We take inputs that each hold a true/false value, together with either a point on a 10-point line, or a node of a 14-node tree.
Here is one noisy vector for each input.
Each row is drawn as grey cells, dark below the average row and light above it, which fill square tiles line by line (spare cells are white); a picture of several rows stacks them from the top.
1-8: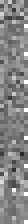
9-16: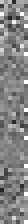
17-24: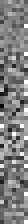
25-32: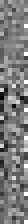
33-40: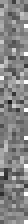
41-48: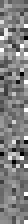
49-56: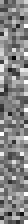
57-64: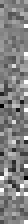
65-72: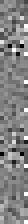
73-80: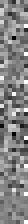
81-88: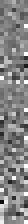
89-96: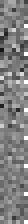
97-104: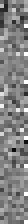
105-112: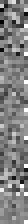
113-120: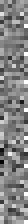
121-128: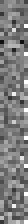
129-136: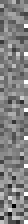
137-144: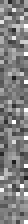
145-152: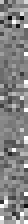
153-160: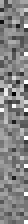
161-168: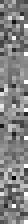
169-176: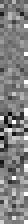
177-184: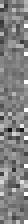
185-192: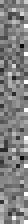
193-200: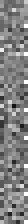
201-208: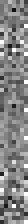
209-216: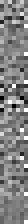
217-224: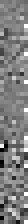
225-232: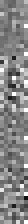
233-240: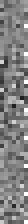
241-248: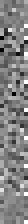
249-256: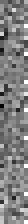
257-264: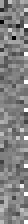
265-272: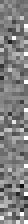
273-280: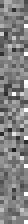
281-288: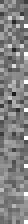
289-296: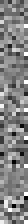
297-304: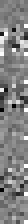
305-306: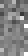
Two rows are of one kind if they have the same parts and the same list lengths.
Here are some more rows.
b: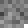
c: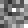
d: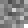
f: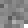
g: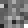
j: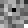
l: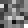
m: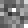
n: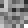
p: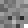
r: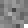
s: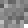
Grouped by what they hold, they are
b, f, j, n, p, r, s
c, d, g, l, m

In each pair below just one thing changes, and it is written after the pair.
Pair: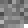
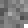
the place on the 10-point line
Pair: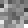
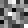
the place on the 10-point line
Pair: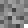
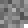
the place on the 10-point line
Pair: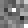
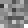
the true/false value
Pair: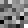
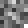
the true/false value
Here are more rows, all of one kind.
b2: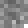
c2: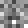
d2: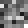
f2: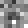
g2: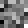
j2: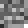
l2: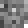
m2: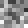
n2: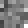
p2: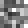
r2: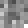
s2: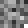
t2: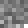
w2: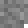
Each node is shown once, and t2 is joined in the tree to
j2 and n2.
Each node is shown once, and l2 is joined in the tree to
g2 and m2.
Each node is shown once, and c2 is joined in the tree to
p2 and w2.
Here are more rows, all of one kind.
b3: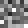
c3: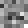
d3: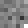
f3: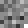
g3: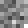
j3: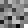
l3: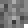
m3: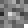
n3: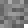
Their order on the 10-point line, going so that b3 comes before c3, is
g3, m3, f3, n3, d3, b3, j3, l3, c3.
